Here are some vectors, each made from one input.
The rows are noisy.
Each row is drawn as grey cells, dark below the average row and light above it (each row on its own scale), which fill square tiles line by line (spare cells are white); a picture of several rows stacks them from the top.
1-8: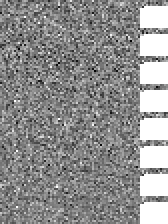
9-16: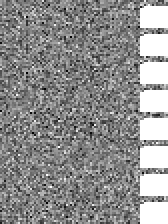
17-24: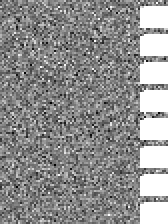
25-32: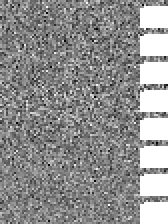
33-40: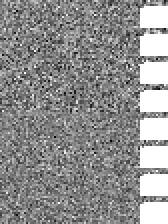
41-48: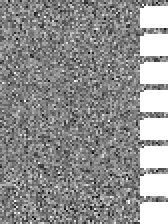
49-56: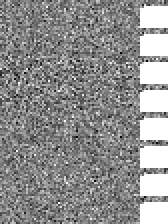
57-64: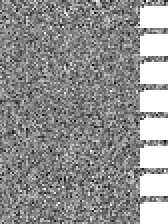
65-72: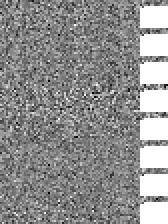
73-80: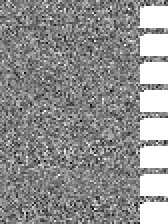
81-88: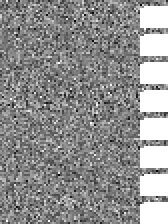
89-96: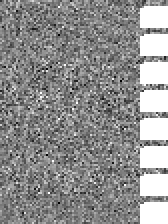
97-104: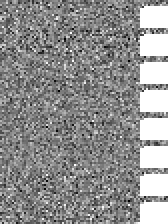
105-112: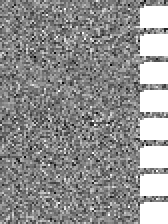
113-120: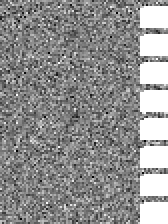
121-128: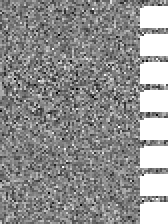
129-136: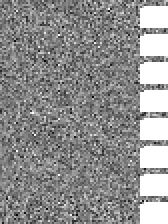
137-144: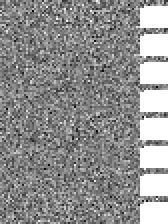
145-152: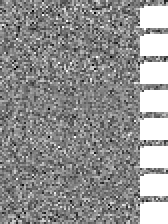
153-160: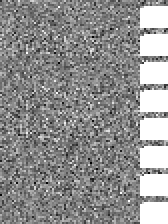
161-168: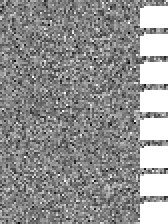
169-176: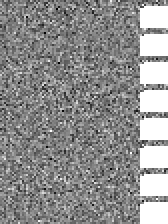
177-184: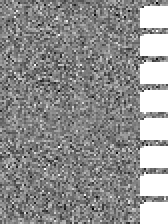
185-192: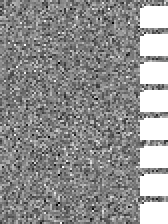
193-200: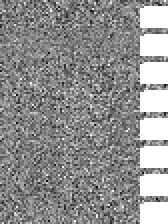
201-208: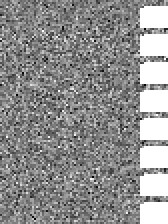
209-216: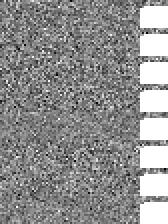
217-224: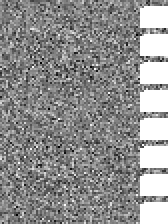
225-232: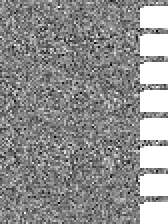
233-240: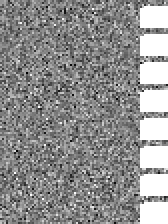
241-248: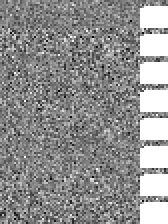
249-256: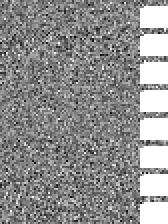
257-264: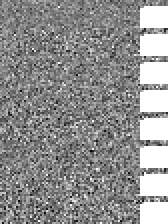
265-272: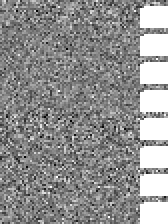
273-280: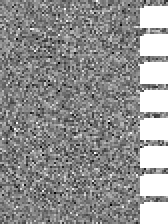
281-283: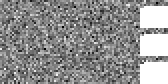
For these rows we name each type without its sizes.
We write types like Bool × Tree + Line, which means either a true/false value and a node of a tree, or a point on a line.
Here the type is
Bool × Circle × Line × (Line × Line + Unit).
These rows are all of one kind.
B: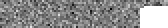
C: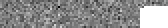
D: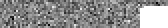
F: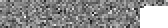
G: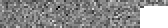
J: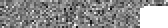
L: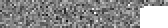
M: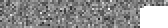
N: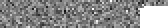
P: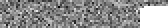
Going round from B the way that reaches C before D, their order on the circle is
B, N, J, C, D, L, P, M, G, F.
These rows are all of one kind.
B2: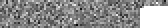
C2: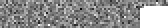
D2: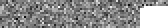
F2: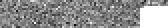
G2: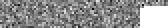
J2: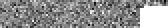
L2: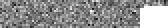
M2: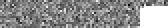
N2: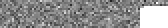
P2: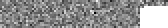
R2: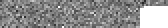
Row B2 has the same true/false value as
C2, G2, J2 and L2.
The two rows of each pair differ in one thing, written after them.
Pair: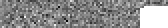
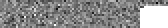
the place on one of the three lines
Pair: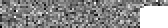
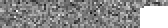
the place on the circle
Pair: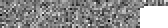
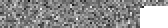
the place on the circle
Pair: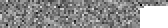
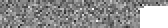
the place on one of the three lines
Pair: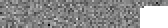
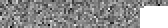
the place on one of the three lines
